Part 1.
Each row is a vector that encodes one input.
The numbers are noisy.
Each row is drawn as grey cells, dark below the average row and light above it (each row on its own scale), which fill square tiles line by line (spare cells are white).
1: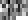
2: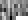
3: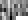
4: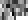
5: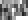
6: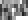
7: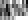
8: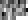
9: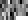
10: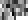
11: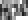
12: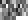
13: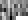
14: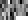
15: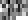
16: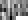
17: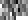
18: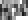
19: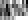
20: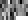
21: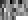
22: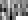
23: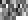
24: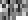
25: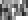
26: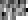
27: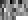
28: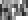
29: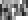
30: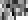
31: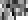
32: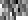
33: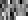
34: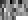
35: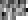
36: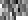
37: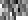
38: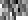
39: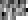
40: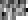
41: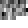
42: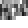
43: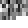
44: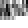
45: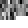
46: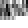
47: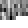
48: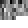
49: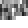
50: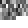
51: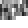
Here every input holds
a point on a 10-point line.
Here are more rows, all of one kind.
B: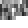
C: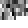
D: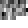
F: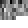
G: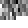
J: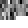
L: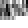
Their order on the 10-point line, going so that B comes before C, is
L, B, J, F, D, C, G.
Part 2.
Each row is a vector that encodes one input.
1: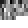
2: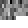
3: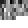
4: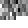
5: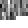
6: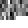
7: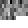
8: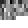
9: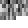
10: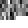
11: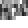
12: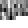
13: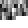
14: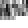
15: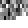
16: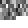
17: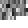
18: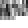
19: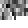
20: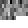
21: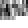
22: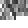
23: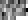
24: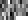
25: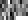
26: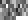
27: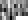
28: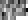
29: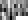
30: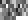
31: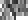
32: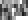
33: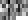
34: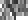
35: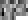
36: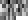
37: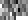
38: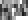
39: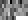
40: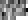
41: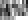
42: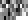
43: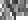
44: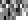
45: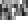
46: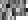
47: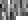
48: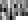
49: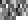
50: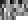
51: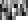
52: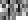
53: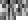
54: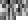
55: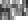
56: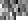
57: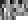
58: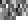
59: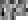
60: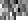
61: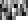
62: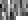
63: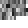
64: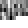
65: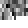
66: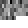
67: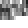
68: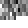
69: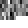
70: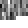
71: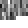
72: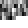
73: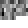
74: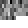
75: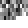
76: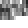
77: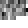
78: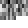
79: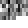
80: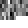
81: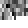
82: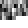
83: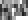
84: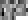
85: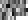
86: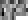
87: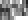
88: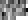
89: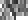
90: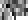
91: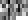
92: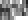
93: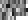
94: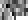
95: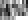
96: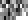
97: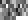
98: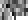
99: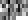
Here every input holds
a point on a 19-point line.
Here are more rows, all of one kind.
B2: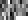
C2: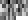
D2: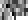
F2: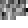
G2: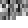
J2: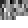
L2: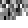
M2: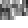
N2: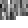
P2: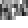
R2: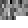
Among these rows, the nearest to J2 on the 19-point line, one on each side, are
F2 and R2.
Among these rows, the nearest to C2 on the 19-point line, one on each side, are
D2 and G2.
